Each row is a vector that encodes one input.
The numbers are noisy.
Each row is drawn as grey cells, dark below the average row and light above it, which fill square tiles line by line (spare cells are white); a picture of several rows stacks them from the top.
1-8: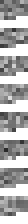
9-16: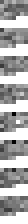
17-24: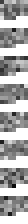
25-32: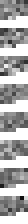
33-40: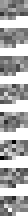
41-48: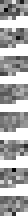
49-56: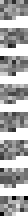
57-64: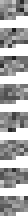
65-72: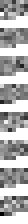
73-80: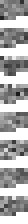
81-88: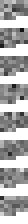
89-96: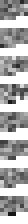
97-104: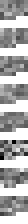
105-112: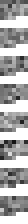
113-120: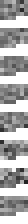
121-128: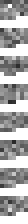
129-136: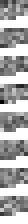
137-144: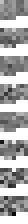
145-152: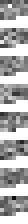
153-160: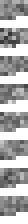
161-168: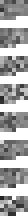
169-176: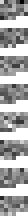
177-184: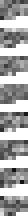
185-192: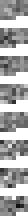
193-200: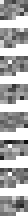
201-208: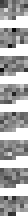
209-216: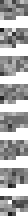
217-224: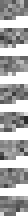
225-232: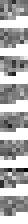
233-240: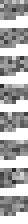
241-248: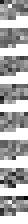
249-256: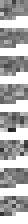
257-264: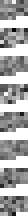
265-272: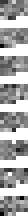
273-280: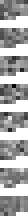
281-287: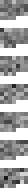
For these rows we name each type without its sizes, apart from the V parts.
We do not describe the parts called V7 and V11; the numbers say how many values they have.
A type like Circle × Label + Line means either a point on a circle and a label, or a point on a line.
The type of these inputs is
(Bool × Bool × Bool + V7) × V11 + Circle + Unit.
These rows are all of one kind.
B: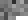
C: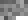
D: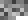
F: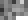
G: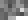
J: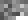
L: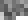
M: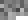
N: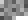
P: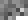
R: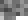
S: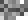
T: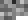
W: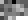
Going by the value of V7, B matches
L, R and T.
